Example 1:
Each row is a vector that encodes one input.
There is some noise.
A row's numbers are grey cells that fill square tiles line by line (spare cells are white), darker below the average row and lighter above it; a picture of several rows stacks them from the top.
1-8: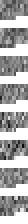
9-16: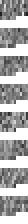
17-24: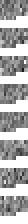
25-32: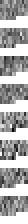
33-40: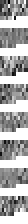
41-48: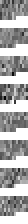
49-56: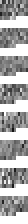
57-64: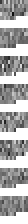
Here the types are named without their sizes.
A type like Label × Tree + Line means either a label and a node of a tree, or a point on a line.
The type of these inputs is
Bool × Bool × Bool + Line.
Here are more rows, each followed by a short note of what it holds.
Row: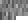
three true/false values
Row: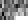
a point on a line
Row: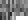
three true/false values
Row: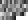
three true/false values
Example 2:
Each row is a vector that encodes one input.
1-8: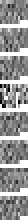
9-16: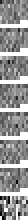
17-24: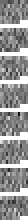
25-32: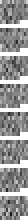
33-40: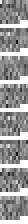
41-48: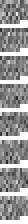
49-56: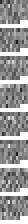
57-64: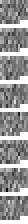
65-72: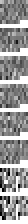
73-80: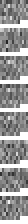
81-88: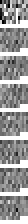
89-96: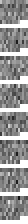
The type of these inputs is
Bool × Label10 + Unit.
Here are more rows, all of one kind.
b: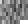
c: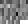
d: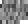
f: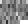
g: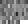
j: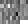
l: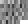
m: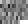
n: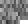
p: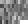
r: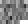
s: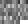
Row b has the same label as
c and j.
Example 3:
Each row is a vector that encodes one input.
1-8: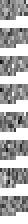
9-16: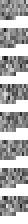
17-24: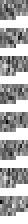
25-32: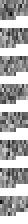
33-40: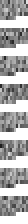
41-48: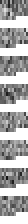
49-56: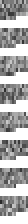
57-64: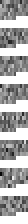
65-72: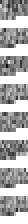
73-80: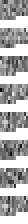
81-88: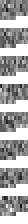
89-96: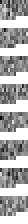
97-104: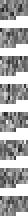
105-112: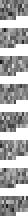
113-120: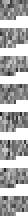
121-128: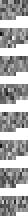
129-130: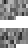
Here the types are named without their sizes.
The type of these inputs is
Label + Line.
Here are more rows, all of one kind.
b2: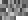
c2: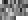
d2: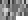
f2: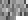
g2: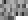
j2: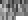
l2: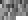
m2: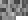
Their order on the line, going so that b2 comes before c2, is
l2, j2, d2, f2, g2, m2, b2, c2.
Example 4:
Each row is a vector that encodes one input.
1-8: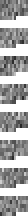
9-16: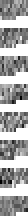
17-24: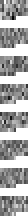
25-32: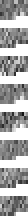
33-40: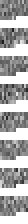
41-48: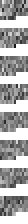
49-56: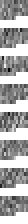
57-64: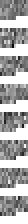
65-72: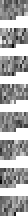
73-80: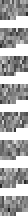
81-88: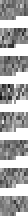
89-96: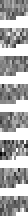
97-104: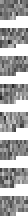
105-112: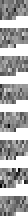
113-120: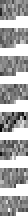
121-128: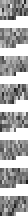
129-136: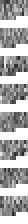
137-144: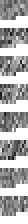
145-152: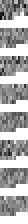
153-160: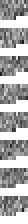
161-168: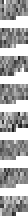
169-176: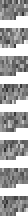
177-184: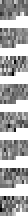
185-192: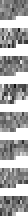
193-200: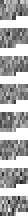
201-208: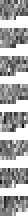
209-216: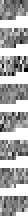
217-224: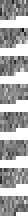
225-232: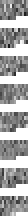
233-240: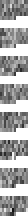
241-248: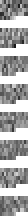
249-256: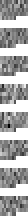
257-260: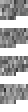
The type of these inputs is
Bool × Bool × Bool + Line10.
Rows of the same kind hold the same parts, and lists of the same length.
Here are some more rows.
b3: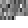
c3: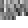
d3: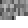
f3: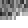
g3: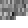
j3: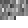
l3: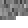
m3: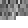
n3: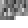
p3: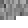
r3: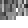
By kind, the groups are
b3, l3, m3, n3
c3, d3, f3, g3, j3, p3, r3

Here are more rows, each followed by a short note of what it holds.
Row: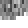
a point on a 10-point line
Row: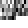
three true/false values
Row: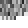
a point on a 10-point line
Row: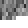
a point on a 10-point line
